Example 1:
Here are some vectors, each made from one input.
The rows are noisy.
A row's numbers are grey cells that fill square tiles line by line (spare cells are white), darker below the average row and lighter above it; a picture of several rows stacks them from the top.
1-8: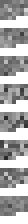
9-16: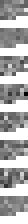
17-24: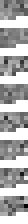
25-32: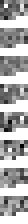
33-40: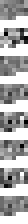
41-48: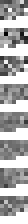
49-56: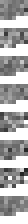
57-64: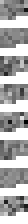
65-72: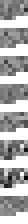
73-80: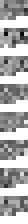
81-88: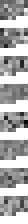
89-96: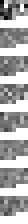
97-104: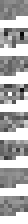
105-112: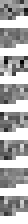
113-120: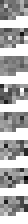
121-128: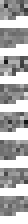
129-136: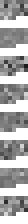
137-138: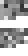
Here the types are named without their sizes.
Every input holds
a list of points on a circle.
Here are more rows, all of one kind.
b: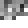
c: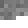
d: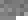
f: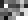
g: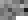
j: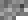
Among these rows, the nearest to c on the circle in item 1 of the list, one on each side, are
f and j.
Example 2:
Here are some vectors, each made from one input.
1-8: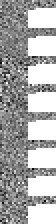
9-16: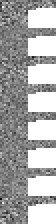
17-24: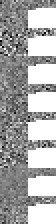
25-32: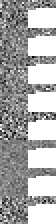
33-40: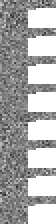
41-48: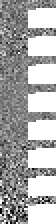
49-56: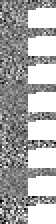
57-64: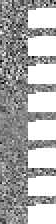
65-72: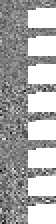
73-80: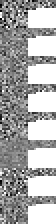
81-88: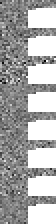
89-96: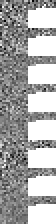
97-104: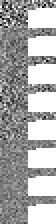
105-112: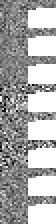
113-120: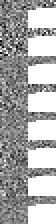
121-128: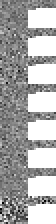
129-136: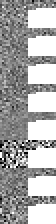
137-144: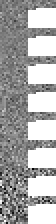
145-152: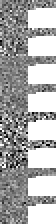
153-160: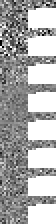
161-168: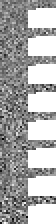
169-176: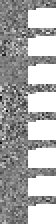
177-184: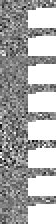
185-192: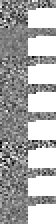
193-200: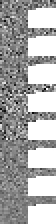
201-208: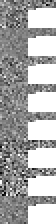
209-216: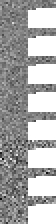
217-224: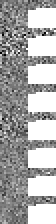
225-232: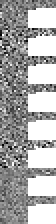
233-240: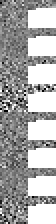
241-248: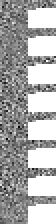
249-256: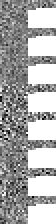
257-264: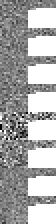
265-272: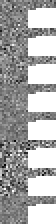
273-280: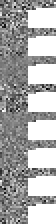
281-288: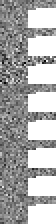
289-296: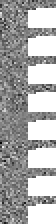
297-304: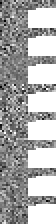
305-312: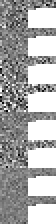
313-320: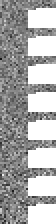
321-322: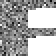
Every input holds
either one of 5 labels, or a point on a 10-point line, or a point on a 13-point line.
